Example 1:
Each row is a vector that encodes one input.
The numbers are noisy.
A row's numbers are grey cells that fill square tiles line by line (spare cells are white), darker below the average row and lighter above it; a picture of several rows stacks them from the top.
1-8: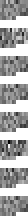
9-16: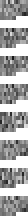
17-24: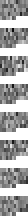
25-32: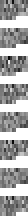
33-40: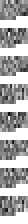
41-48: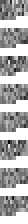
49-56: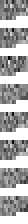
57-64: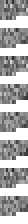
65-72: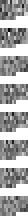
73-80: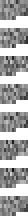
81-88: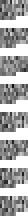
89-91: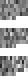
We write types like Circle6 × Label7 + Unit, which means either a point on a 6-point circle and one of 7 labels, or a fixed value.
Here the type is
Label4.
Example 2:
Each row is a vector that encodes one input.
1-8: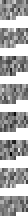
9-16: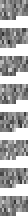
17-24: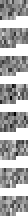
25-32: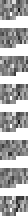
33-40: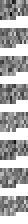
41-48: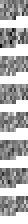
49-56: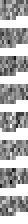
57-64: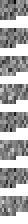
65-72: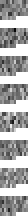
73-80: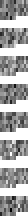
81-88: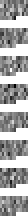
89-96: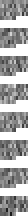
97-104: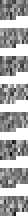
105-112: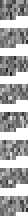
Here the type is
Bool × Bool × Bool × Bool.
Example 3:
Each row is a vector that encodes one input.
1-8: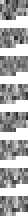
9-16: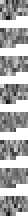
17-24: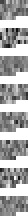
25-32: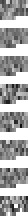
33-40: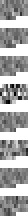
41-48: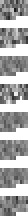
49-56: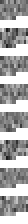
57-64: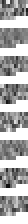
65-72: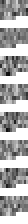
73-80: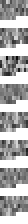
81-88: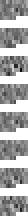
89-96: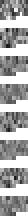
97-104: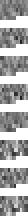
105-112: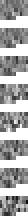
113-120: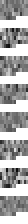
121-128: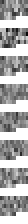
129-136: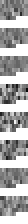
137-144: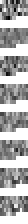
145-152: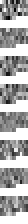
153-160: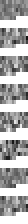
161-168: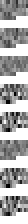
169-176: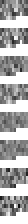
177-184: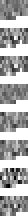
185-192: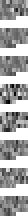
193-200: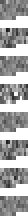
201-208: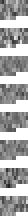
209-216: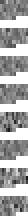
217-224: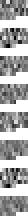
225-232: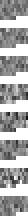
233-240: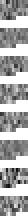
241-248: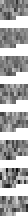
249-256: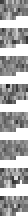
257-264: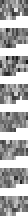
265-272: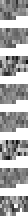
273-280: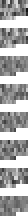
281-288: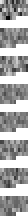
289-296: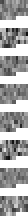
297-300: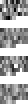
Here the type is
Line17.
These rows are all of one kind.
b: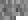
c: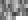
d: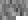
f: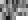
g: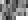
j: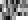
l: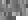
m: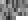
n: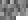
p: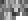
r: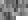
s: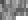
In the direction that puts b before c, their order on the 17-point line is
j, f, g, m, r, l, n, d, b, s, c, p.
